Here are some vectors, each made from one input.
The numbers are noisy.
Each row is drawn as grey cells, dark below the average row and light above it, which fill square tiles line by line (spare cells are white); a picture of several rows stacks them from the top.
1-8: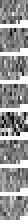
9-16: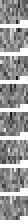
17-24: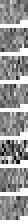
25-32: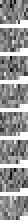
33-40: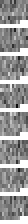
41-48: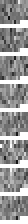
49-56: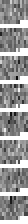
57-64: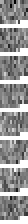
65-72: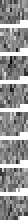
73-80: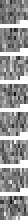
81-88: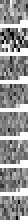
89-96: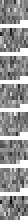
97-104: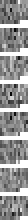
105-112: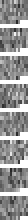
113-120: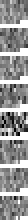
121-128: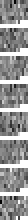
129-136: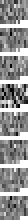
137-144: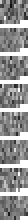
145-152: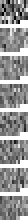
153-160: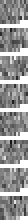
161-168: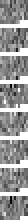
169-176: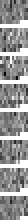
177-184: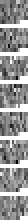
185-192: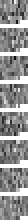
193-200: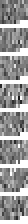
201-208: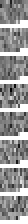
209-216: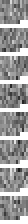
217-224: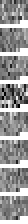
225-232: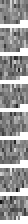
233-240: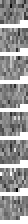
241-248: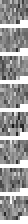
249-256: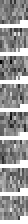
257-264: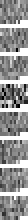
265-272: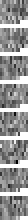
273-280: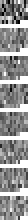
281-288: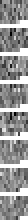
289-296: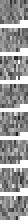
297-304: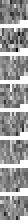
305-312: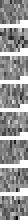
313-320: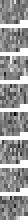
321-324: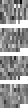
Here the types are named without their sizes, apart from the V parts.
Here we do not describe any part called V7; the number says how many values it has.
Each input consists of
a list of items, each a point on a circle and a value of V7.
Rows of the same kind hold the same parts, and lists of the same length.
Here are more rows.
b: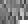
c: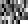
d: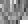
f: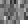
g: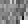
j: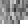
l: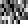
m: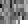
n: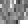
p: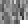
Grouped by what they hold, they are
b, f, m
c, l
d, g, j, n, p

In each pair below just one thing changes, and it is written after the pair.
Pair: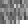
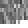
the place on the circle in item 2 of the list
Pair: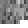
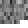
the place on the circle in item 2 of the list
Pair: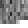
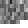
the value of V7 in item 1 of the list
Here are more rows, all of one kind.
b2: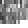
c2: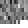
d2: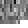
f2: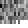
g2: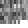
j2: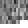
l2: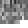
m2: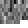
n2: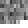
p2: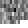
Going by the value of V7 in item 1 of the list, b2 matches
f2, g2 and n2.
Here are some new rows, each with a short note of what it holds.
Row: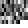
the empty list
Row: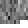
a list of two items
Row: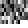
the empty list
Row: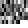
the empty list
